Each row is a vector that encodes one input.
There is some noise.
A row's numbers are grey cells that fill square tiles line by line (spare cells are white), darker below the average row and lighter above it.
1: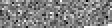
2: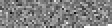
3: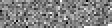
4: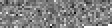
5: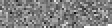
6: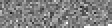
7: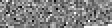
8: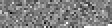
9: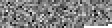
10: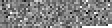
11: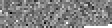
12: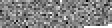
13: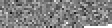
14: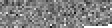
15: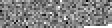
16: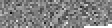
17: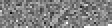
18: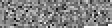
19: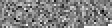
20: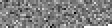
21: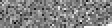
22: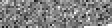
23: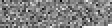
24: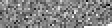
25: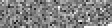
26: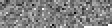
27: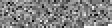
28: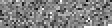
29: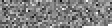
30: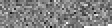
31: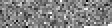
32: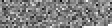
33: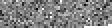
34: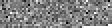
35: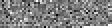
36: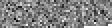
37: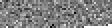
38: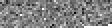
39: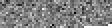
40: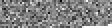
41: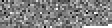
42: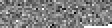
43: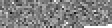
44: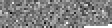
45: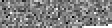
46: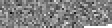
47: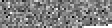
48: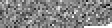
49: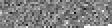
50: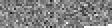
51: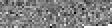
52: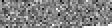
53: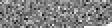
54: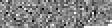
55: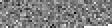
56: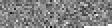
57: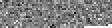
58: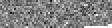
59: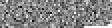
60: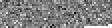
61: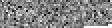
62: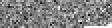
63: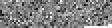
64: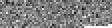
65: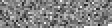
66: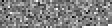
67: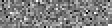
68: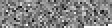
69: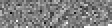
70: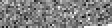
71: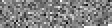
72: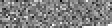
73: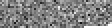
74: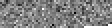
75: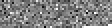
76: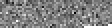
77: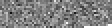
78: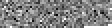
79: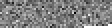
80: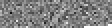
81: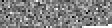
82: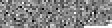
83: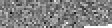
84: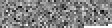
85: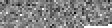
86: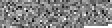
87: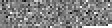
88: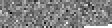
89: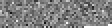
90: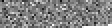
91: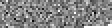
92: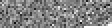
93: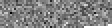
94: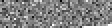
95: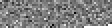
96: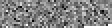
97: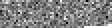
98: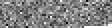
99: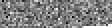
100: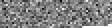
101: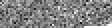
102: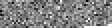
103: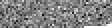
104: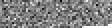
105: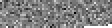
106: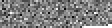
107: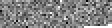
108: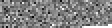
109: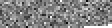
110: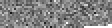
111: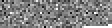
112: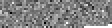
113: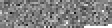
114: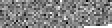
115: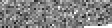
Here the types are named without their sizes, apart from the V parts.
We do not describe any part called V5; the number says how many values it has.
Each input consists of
a label, together with either a node of a tree, or a value of V5.
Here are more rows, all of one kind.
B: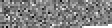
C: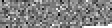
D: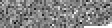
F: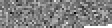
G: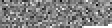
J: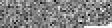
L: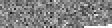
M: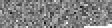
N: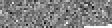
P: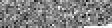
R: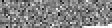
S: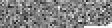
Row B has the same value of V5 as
N and P.
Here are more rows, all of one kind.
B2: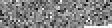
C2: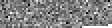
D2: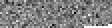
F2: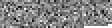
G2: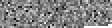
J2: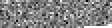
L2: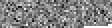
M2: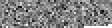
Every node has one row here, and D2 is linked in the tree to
B2 and F2.
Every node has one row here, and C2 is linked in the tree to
F2 and G2.
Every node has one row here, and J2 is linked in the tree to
F2.
